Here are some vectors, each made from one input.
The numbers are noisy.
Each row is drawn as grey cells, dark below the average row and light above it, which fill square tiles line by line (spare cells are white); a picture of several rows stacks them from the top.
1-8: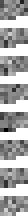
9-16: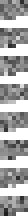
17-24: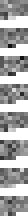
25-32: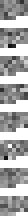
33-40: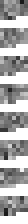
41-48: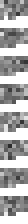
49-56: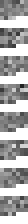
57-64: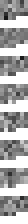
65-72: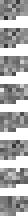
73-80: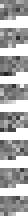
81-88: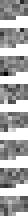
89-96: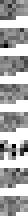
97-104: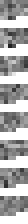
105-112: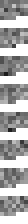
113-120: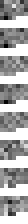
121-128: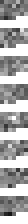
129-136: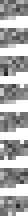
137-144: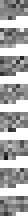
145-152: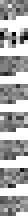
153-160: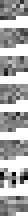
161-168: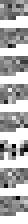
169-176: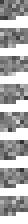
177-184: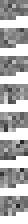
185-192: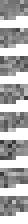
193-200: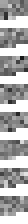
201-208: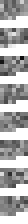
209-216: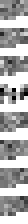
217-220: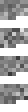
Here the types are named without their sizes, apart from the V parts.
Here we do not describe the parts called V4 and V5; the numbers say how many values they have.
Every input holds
either a fixed value, or a label, a true/false value, a value of V4 and a value of V5.
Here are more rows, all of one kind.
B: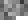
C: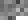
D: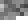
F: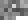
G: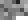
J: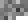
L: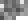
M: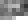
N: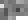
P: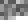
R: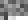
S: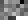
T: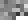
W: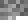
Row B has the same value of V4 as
C, G, M and R.
